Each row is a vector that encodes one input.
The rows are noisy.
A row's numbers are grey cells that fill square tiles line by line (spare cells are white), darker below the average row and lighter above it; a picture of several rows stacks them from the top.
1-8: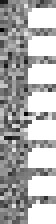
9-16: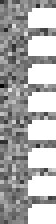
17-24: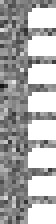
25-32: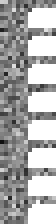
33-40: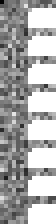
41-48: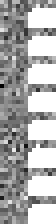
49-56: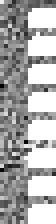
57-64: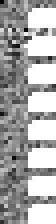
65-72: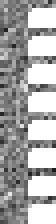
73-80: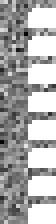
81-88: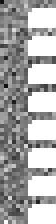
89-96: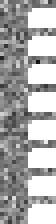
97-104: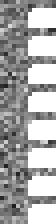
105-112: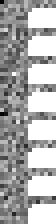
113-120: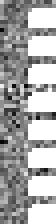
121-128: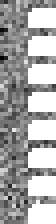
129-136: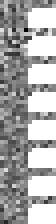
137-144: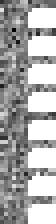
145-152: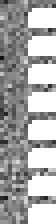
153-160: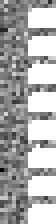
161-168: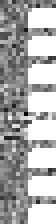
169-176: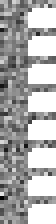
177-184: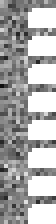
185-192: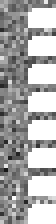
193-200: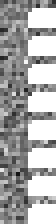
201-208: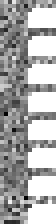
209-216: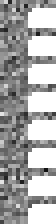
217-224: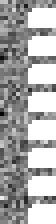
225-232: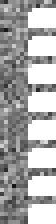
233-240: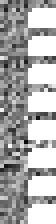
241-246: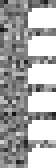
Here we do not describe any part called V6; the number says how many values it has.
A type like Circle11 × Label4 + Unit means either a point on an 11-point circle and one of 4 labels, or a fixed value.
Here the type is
List3(Bool × V6).
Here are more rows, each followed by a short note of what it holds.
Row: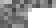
a list of two items
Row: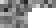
a list of one item
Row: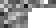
a list of two items
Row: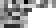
the empty list
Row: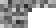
a list of one item
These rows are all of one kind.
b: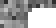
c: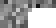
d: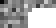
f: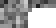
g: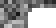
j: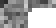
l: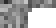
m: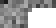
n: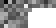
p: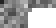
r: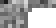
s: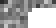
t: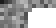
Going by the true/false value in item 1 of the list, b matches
d and s.
